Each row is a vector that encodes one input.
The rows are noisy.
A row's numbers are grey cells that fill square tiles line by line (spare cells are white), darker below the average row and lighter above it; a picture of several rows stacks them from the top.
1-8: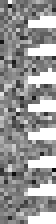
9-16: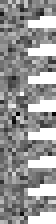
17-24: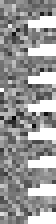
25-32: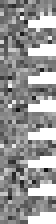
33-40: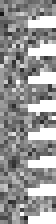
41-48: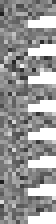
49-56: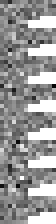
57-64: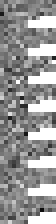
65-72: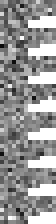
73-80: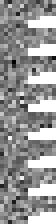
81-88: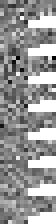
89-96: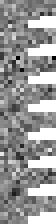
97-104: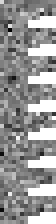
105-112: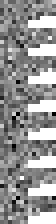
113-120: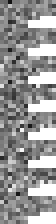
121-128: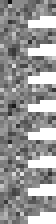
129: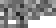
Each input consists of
a node of a 9-node tree, together with either one of 6 labels, or a node of a 9-node tree.
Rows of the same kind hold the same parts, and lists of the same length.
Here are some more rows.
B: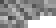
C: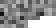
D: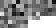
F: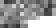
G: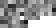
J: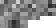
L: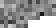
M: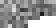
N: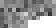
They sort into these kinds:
B, C, F, J, L, M, N
D, G

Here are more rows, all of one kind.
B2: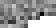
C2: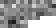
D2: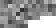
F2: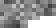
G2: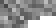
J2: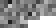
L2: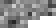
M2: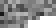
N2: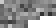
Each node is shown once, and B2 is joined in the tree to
C2 and L2.
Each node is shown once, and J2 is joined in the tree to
L2.
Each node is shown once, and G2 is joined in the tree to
D2 and L2.
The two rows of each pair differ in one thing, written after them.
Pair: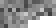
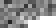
the label
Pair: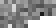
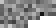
the node of the tree
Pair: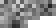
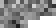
the node of the tree
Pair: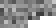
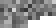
the node of the tree
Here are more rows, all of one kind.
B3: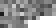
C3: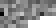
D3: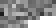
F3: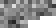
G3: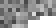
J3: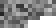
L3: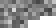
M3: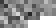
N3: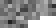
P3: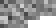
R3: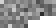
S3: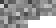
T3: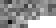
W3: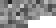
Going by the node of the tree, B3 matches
P3, R3 and W3.
